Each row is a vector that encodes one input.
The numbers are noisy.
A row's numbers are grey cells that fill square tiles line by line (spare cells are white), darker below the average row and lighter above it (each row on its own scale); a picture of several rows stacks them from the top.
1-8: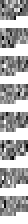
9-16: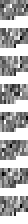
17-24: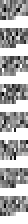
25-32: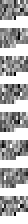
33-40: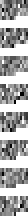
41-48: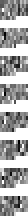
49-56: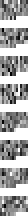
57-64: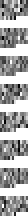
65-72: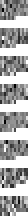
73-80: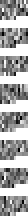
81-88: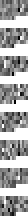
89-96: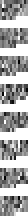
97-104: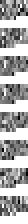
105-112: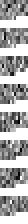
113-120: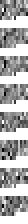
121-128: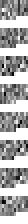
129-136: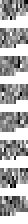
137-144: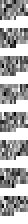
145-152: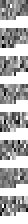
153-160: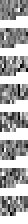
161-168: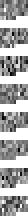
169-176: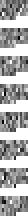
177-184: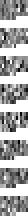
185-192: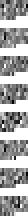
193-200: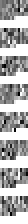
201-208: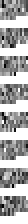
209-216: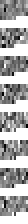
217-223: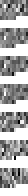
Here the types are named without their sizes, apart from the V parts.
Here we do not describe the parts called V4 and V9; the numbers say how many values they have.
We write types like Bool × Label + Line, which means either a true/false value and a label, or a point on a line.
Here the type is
Bool × Bool × Bool × Bool × V9 + Circle × Circle × V4.
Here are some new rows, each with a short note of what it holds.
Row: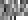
a point on each of two circles and a value of V4
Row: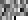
four true/false values and a value of V9
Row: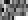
four true/false values and a value of V9
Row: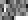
four true/false values and a value of V9
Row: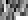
four true/false values and a value of V9
